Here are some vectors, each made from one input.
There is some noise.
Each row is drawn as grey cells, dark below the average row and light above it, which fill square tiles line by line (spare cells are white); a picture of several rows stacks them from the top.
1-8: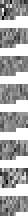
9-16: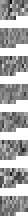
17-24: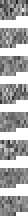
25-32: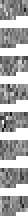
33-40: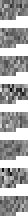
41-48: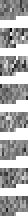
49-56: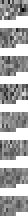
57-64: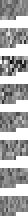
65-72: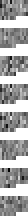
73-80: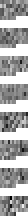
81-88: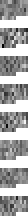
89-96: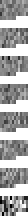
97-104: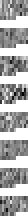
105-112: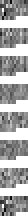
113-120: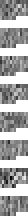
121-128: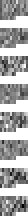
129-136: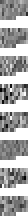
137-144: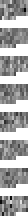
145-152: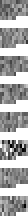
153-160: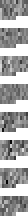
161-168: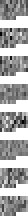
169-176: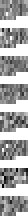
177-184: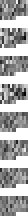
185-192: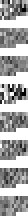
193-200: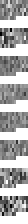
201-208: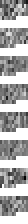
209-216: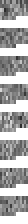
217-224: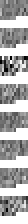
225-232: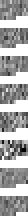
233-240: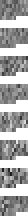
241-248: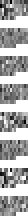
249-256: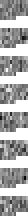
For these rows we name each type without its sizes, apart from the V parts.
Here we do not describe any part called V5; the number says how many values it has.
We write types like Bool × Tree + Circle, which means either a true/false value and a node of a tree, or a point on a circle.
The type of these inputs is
List(Circle × (Line + V5)).
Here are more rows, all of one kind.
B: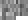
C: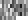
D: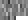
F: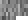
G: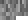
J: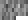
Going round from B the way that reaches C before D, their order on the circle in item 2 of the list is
B, J, G, C, D, F.
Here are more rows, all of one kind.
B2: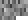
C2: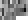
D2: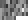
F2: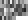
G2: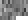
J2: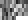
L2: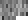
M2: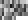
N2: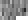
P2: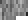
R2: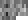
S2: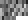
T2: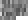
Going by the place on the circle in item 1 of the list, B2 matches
L2 and N2.
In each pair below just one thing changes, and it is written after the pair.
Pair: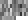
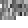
the value of V5 in item 2 of the list
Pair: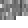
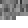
the place on the line in item 1 of the list
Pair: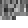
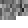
the place on the line in item 1 of the list
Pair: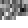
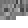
the place on the circle in item 2 of the list
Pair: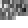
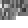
the value of V5 in item 2 of the list
